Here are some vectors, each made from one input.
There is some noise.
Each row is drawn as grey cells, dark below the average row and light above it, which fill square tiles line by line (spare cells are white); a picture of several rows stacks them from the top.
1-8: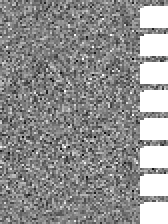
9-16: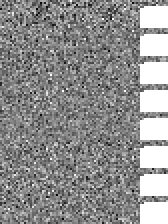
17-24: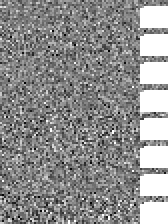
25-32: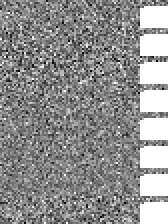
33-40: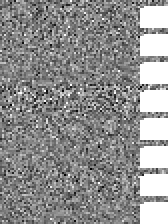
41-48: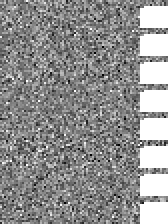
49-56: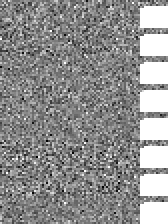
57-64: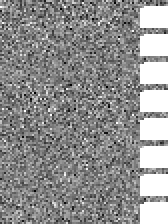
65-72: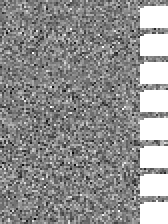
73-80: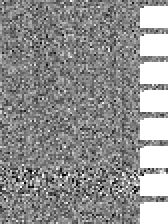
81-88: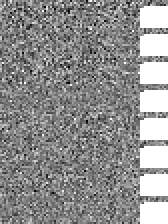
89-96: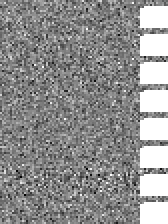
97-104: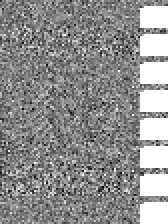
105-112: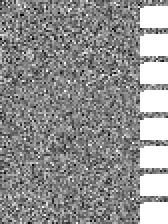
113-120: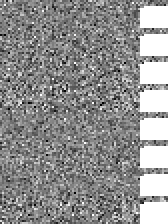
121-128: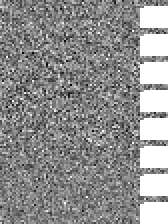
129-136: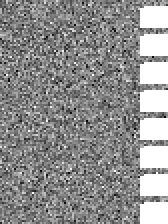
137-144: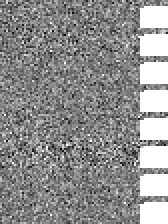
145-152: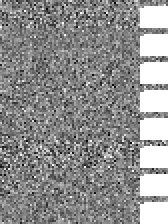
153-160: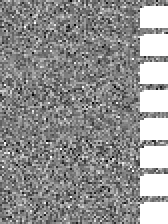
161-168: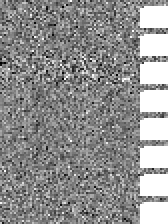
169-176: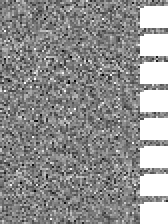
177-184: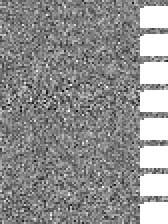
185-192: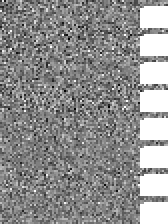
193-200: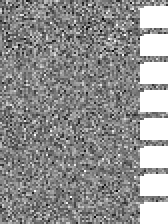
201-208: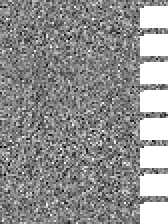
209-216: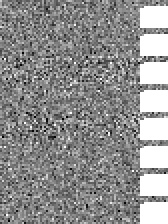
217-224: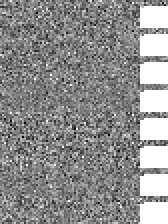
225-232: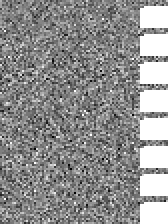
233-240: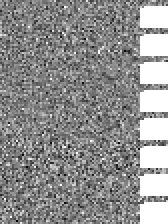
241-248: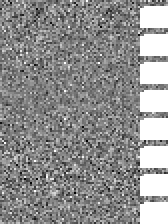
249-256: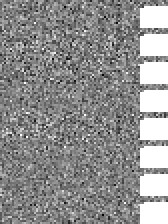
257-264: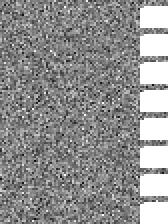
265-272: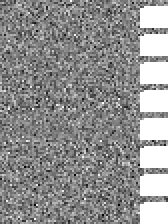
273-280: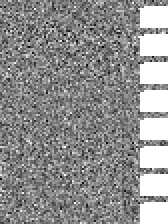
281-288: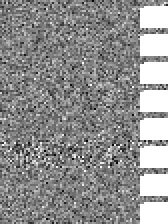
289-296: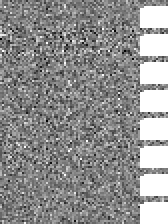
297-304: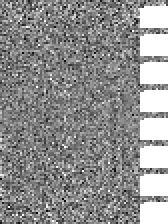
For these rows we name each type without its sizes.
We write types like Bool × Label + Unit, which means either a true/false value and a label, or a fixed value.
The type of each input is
(Circle + Line) × Tree × (Tree + Unit).
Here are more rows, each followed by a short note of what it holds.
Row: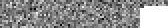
a point on a circle and a node of each of two trees
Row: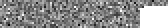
a point on a circle and a node of a tree
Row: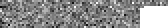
a point on a circle and a node of each of two trees
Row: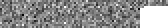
a point on a line and a node of a tree
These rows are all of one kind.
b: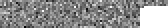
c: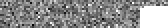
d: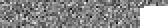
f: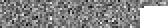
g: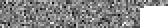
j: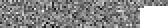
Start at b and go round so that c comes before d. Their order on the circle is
b, j, c, g, f, d.
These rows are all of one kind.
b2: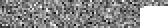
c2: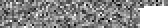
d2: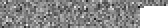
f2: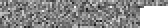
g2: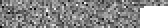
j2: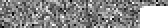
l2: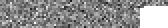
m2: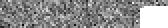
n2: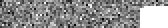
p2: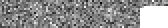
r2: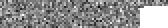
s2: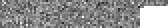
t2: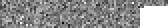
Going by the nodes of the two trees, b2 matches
f2, l2 and p2.
